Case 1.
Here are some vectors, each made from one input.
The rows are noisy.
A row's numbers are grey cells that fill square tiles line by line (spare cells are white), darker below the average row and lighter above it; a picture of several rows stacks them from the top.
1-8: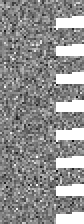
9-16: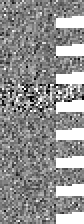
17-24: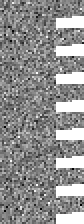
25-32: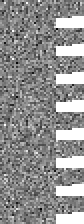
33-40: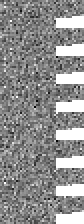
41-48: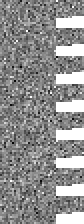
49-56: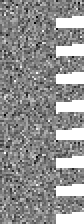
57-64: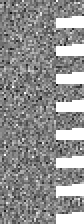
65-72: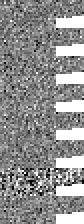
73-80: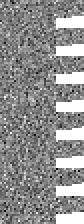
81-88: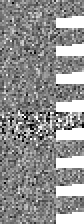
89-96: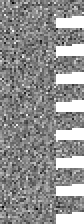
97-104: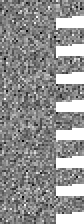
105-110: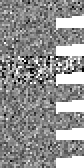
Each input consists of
either a point on each of two 5-point circles and three true/false values, or a fixed value.
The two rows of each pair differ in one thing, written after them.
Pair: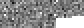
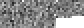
one of the three true/false values
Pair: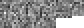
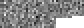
the place on one of the two 5-point circles
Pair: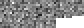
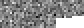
the place on one of the two 5-point circles
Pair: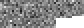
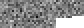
the place on one of the two 5-point circles
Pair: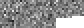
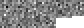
one of the three true/false values
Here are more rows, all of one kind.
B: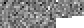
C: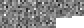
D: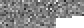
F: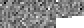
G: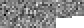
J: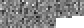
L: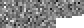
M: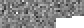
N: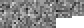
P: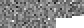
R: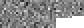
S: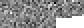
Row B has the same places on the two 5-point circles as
F, M and S.
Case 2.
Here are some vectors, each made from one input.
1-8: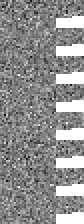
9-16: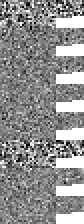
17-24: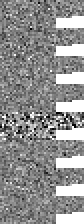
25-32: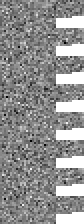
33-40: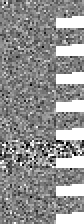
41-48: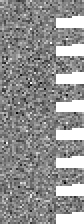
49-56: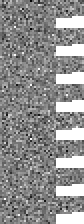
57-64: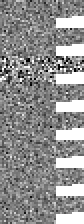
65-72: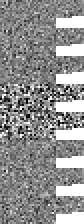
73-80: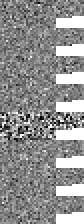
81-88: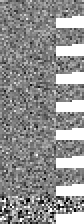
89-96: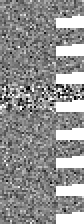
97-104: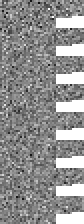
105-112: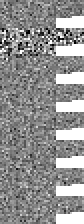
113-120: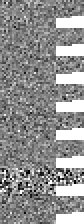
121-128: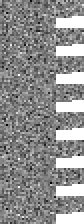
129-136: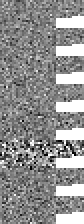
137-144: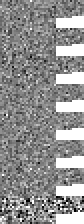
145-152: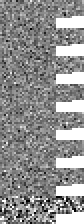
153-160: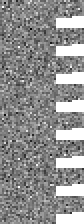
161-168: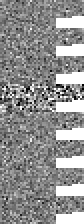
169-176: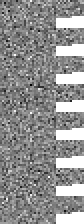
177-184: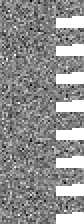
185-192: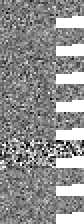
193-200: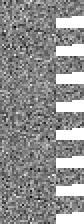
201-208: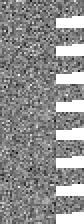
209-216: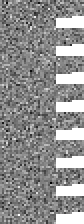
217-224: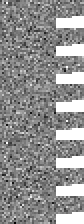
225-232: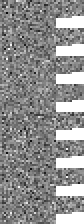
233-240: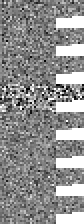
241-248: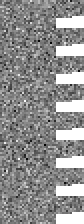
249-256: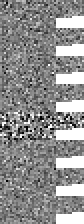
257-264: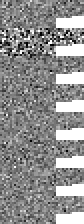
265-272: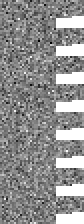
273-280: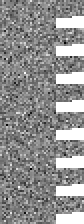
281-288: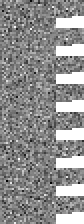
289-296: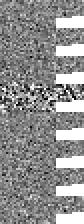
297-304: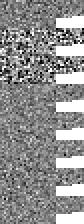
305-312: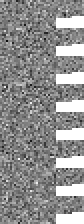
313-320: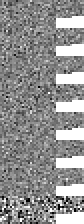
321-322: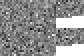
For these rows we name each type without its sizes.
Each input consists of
either a point on a circle and six true/false values, or a point on a line.
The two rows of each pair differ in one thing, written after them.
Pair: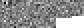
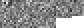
the place on the circle
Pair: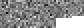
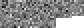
the place on the circle
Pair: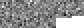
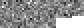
the place on the circle
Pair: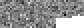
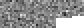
the place on the circle
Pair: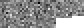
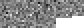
the place on the circle
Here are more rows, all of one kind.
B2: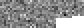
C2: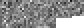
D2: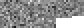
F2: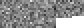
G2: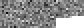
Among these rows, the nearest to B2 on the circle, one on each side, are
C2 and D2.
